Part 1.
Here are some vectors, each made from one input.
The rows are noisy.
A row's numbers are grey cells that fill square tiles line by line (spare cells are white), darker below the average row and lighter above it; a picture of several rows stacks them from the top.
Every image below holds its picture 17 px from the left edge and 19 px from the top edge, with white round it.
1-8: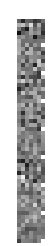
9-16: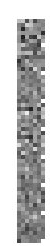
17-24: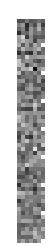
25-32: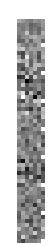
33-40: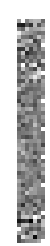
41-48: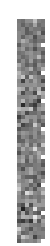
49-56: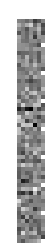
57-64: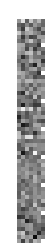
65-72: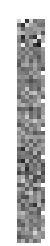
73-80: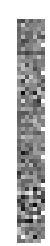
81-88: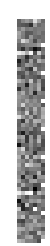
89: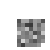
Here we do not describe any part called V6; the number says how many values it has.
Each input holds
either a point on a 7-point line, or a point on an 8-point line and a value of V6.
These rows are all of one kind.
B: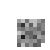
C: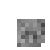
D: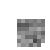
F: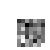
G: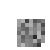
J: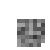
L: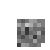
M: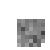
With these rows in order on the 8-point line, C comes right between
B and F.
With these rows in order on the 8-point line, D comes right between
G and M.
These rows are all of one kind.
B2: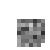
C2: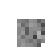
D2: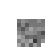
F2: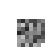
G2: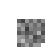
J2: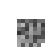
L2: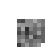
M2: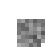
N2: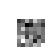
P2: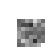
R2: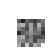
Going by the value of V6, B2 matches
D2, F2, G2 and M2.
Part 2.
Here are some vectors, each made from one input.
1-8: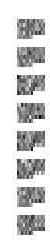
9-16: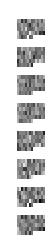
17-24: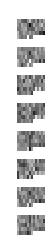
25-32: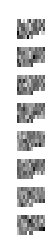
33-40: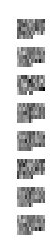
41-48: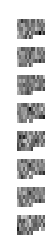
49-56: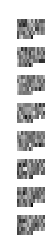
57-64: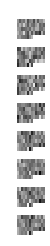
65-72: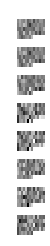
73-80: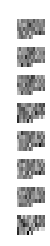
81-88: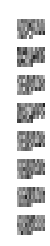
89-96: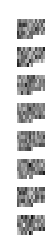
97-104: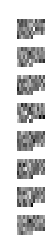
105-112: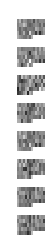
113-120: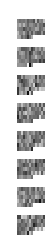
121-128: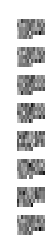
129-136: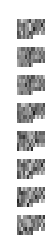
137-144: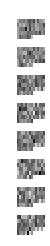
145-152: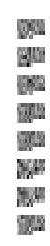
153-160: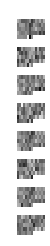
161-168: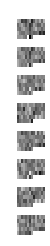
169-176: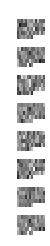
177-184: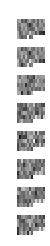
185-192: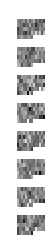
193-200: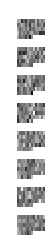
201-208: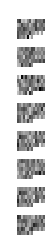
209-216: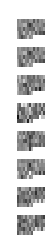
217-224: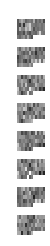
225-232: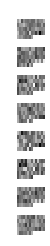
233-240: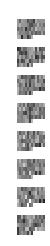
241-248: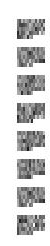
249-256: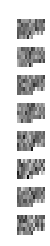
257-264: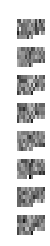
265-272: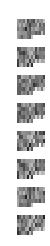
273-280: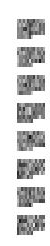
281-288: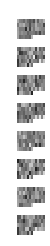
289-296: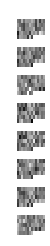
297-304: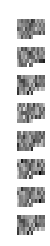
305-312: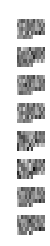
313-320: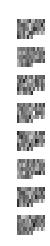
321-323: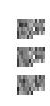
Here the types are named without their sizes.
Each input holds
either a label and three true/false values, or a node of a tree.
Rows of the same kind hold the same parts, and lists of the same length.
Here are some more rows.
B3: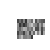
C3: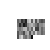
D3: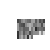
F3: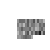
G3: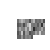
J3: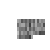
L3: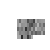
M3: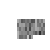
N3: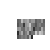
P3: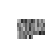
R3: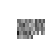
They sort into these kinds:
B3, C3, D3, G3, N3, R3
F3, J3, L3, M3, P3

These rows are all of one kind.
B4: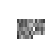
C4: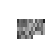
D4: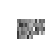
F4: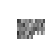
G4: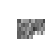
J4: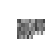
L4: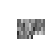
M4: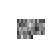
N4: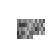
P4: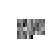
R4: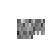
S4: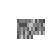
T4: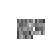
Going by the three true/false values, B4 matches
J4 and S4.
